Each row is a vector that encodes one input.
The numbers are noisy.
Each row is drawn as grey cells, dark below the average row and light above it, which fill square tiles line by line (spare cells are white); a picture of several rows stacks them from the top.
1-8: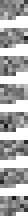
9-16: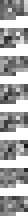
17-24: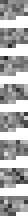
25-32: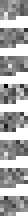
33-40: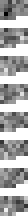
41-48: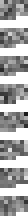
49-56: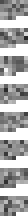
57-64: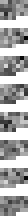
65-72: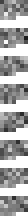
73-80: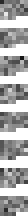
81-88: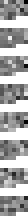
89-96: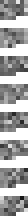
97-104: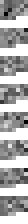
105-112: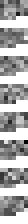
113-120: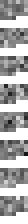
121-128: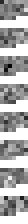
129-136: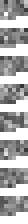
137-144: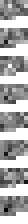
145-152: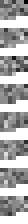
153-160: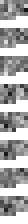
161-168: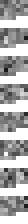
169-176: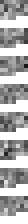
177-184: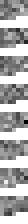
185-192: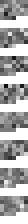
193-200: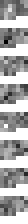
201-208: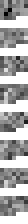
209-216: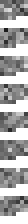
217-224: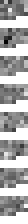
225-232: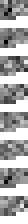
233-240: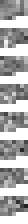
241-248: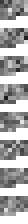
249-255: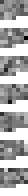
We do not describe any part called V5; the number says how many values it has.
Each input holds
either a point on a 17-point circle and a value of V5, or one of 8 labels.
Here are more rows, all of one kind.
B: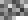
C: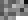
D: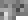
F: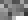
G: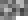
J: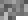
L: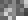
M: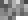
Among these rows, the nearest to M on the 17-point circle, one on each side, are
G and J.
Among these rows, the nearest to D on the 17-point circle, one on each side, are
J and L.
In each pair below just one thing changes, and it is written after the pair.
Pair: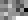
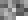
the value of V5
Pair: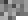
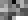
the place on the 17-point circle
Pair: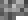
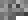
the value of V5
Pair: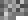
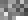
the value of V5
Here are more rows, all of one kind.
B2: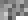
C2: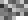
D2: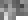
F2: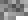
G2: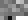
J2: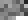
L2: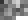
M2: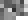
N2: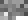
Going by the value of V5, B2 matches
C2 and G2.
